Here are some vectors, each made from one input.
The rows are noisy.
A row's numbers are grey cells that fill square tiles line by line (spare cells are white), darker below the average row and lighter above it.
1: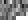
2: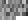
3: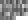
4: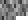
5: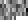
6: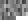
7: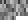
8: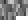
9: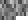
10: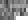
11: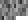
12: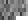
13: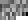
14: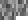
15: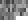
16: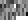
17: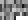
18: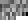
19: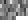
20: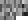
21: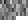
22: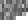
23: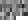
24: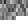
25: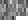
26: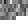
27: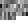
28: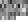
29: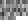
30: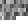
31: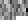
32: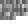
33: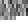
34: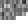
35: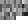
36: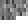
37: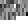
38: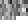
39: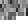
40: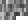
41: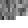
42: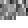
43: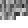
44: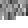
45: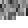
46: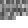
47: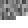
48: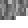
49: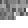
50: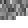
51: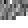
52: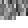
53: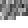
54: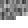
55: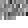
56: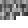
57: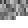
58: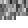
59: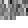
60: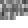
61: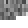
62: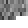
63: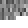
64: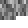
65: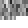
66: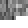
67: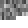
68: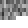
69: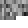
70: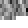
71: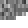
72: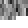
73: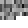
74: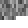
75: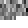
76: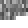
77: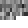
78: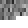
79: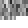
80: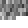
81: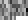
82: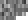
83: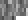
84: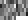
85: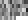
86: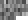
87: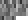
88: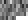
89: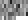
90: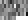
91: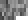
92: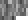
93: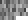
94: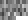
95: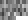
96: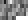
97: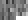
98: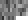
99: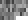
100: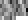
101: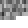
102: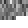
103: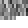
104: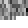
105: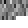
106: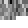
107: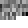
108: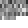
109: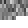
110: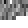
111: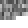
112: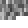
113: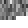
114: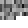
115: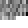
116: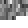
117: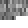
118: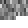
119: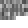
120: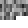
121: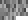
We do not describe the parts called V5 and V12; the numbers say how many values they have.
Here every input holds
a point on a 9-point line, together with either a point on a 4-point line and a value of V5, or a value of V12.
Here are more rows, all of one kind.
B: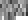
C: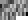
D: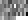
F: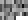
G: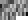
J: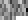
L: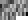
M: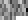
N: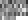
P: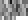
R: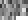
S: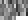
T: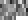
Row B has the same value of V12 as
J and M.
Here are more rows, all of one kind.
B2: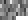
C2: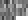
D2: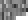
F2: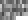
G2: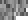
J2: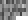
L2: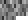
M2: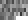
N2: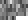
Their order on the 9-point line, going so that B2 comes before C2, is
B2, N2, L2, G2, C2, M2, J2, F2, D2.
